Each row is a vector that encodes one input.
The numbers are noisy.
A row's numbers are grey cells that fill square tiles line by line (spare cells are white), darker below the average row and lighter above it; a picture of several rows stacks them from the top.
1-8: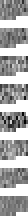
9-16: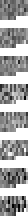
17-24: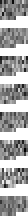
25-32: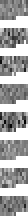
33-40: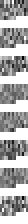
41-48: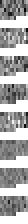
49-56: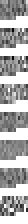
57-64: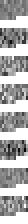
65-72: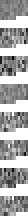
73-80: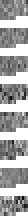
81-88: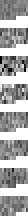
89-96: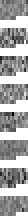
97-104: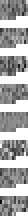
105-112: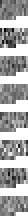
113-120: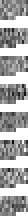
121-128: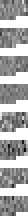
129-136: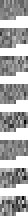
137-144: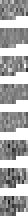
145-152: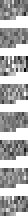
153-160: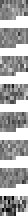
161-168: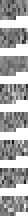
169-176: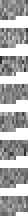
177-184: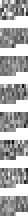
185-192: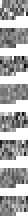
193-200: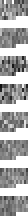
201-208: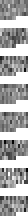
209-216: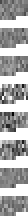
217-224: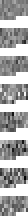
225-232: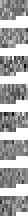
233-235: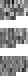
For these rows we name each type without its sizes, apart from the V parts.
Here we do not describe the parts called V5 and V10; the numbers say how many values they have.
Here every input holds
a true/false value and a value of V10, together with either a node of a tree, or a value of V5.
